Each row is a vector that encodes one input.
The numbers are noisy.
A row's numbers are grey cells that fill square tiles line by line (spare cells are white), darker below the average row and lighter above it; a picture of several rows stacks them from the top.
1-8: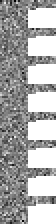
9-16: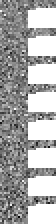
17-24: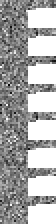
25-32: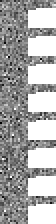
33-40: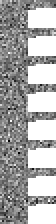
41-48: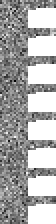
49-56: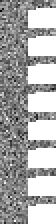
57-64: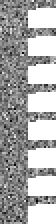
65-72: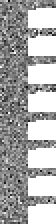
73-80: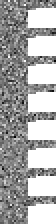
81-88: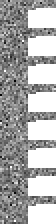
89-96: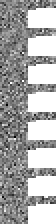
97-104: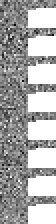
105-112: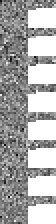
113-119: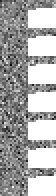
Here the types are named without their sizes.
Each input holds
a point on a line and a node of a tree, together with either a fixed value, or four true/false values.
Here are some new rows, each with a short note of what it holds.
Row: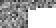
a point on a line, a node of a tree and four true/false values
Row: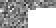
a point on a line, a node of a tree and four true/false values
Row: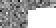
a point on a line, a node of a tree and four true/false values
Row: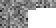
a point on a line, a node of a tree and four true/false values
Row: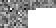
a point on a line, a node of a tree and four true/false values
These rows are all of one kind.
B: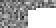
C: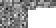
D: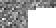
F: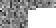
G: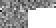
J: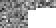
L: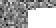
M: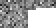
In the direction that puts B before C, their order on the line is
F, G, J, B, D, L, C, M.
